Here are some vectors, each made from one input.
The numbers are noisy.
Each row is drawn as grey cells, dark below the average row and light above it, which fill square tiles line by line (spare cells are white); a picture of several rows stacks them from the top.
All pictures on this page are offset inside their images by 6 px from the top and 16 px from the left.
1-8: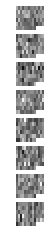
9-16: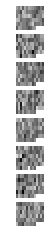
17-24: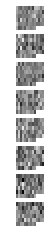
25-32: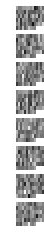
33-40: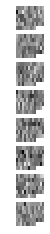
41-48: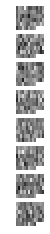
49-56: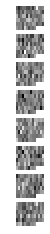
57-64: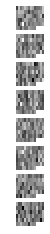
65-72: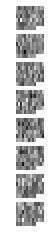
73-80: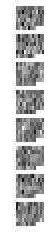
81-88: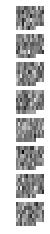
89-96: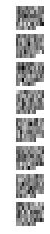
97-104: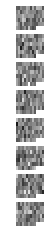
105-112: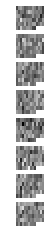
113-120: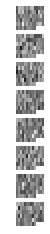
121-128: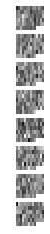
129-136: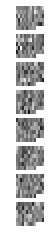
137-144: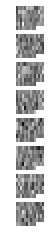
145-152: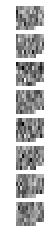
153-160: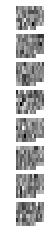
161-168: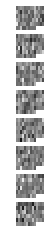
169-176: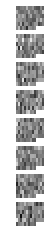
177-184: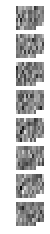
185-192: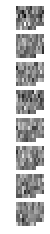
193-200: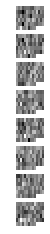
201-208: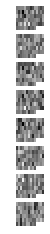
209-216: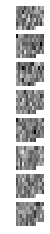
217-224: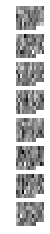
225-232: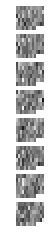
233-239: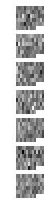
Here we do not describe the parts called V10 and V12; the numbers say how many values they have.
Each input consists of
a point on a 9-point line and a value of V10, together with either a point on a 6-point circle and a true/false value, or a value of V12.
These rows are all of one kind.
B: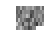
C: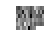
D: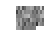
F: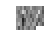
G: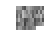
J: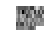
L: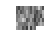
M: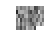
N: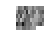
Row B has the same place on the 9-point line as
D, G and L.
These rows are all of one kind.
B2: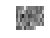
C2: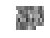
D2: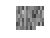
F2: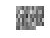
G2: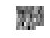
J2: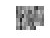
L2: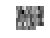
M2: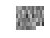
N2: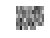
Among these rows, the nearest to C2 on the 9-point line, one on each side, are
F2 and M2.
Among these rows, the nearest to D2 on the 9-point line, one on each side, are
B2 and M2.
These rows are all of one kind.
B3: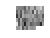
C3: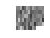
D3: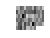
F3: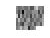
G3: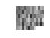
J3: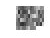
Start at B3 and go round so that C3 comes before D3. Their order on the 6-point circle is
B3, G3, F3, C3, J3, D3.
